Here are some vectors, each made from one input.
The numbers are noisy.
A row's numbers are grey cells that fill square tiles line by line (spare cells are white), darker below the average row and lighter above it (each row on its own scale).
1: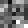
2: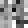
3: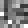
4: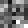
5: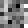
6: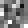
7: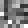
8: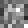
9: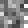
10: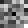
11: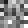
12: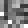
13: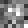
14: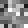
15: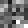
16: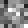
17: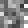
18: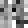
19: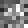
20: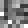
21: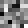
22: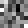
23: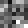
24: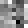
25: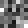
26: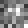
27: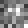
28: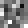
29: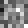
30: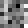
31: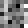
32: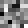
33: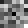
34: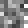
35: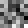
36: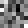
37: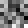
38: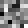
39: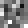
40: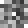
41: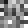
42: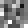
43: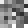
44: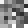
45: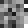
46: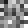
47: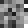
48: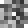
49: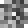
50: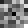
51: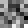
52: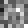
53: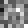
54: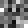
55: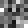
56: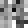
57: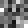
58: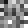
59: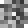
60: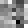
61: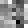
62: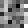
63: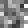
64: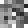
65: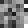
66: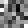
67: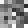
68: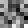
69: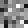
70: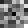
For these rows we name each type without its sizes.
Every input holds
either a point on each of two lines, or four true/false values.
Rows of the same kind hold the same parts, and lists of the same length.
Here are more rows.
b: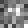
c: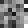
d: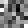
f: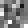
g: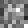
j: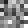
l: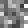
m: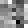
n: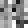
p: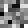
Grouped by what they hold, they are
b, g
c, d, f, j, l, m, n, p

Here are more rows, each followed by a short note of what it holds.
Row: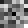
four true/false values
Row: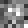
a point on each of two lines
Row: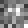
a point on each of two lines
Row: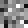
a point on each of two lines
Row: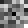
four true/false values
